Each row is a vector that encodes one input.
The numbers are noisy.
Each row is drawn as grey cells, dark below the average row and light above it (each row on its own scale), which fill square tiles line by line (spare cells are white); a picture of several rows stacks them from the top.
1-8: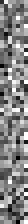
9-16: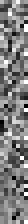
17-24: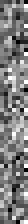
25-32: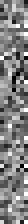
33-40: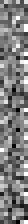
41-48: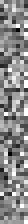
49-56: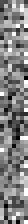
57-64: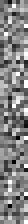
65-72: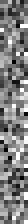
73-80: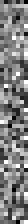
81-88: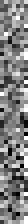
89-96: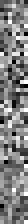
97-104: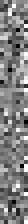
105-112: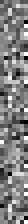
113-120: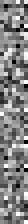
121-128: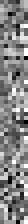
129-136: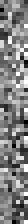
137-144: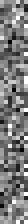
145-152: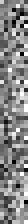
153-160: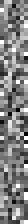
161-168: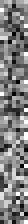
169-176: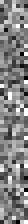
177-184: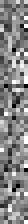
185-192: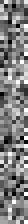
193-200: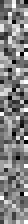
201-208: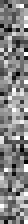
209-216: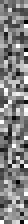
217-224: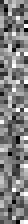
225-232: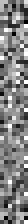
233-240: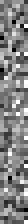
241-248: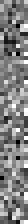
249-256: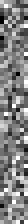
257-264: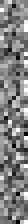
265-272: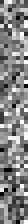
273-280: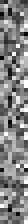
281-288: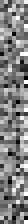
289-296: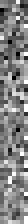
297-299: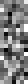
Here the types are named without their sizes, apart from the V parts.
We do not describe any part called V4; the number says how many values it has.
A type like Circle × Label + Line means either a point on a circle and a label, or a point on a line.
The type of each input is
(Circle + Unit) × V4 + Line × Line.
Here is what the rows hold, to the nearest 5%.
About 60% of them hold a point on each of two lines. The rest hold a value of V4, together with either a point on a circle, or a fixed value.
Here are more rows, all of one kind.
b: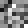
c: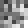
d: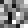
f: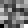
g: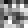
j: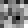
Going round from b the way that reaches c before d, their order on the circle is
b, g, j, f, c, d.
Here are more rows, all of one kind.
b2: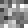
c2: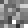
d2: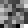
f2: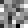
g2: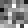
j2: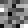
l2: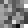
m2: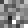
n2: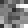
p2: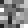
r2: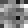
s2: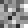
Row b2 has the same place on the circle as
c2, f2 and r2.
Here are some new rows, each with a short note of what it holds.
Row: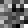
a value of V4
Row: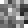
a point on each of two lines
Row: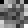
a value of V4
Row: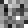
a value of V4
